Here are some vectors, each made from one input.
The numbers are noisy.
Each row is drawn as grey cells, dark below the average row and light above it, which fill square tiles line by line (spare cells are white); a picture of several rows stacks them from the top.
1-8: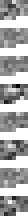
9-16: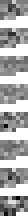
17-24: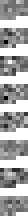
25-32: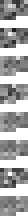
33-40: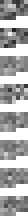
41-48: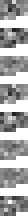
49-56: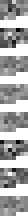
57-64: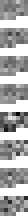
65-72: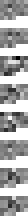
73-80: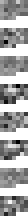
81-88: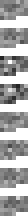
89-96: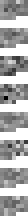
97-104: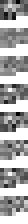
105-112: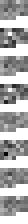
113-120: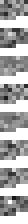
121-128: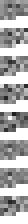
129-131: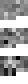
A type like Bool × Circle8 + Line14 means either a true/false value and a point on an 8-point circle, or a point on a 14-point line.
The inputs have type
Bool × (Line5 + Line8).
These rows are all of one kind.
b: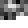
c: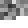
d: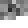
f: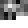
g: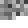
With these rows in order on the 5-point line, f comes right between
b and c.
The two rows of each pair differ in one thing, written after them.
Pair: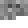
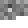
the place on the 8-point line
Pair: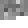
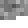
the place on the 8-point line
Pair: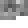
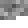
the place on the 8-point line
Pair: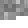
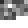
the true/false value
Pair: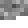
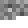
the place on the 8-point line
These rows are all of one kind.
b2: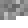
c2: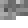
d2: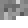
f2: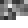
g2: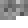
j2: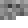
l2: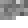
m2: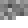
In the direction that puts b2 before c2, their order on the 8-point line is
f2, b2, d2, g2, c2, l2, m2, j2.
